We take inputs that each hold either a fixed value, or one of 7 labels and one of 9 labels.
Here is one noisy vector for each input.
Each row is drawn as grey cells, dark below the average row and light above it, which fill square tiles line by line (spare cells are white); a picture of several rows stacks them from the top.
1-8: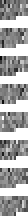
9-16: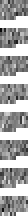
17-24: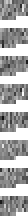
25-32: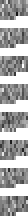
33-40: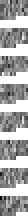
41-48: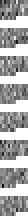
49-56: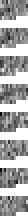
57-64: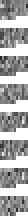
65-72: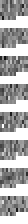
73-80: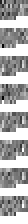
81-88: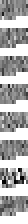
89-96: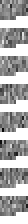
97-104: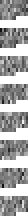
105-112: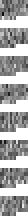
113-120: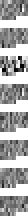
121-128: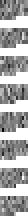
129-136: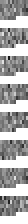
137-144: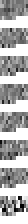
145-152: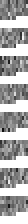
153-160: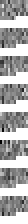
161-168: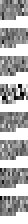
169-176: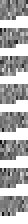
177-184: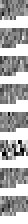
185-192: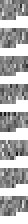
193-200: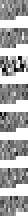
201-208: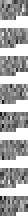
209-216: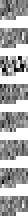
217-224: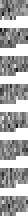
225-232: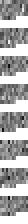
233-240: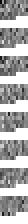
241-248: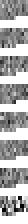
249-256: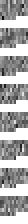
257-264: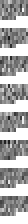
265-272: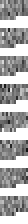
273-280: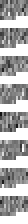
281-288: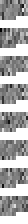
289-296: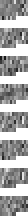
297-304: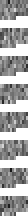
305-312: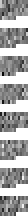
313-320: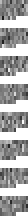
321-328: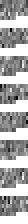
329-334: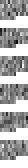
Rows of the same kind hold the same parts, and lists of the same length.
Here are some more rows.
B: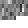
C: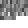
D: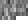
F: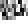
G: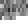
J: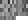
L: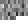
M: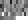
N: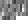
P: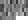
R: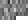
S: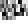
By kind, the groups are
B, C, D, G, J, L, M, N, P, R
F, S

